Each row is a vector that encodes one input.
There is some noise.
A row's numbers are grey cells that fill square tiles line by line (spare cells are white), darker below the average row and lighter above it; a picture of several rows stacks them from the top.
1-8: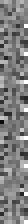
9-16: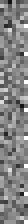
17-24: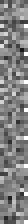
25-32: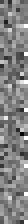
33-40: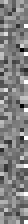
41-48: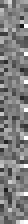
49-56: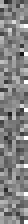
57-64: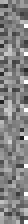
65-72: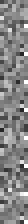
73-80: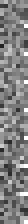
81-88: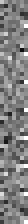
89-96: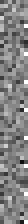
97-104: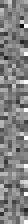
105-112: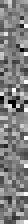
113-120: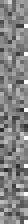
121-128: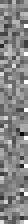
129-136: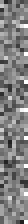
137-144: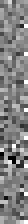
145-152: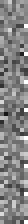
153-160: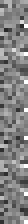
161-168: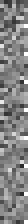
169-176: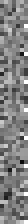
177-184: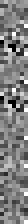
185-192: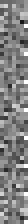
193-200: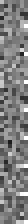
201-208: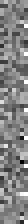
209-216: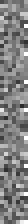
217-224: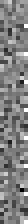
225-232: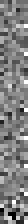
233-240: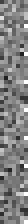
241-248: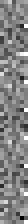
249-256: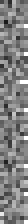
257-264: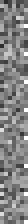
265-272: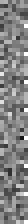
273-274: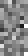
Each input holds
a list of up to two points on a 16-point line.
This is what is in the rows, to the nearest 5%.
All of them are lists of up to two points on a 16-point line: a few are empty, 50% hold one and 45% two.
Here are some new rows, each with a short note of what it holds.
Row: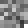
a list of two items
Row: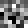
the empty list
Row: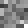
a list of one item
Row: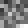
a list of two items
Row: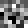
the empty list
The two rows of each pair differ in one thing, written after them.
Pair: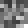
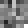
the place on the 16-point line in item 1 of the list
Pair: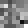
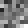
the place on the 16-point line in item 1 of the list
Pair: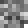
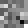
the place on the 16-point line in item 1 of the list
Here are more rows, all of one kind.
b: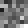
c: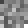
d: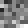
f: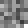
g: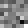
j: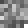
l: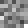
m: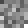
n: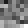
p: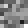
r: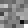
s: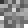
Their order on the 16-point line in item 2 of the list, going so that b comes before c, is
d, b, n, f, g, r, l, p, s, c, m, j.
